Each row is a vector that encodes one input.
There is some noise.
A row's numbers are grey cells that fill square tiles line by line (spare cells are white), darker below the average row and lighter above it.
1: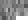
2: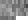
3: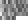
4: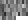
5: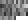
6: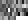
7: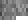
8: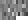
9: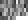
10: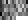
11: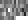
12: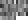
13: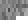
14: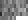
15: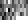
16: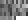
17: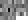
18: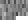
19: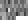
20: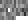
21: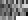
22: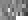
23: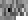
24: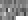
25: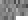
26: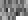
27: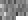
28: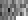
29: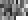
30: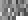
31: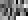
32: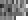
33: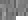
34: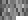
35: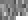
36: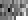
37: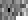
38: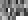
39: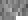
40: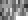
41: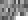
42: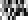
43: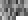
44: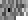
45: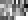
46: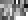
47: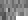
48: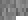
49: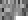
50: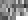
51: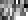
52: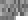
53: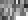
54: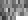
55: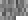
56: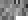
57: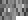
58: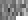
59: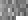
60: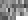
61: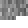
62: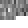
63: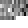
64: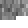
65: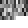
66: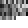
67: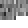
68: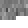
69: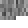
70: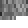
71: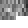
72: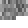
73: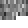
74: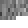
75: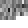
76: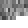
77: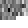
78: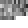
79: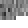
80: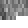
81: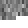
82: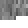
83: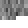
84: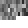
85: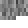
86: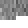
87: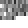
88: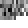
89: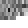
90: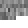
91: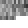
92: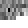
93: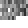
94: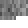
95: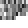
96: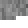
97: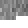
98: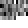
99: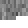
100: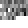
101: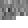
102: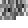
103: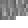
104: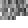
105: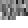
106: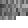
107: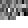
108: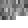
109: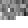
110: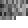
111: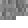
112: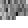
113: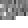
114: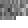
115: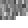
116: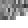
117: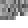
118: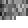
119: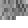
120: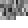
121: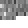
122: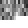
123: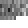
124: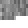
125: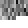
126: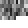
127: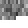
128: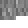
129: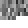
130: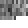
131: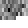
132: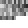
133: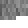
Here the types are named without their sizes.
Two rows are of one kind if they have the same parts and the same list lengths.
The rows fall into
2 kinds.
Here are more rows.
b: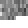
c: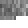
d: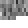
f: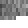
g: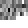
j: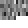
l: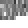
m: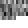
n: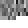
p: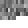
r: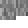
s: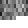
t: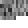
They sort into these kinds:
b, d, g, j, m, n, r, t
c, f, l, p, s

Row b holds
a node of a tree.
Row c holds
a point on a circle.
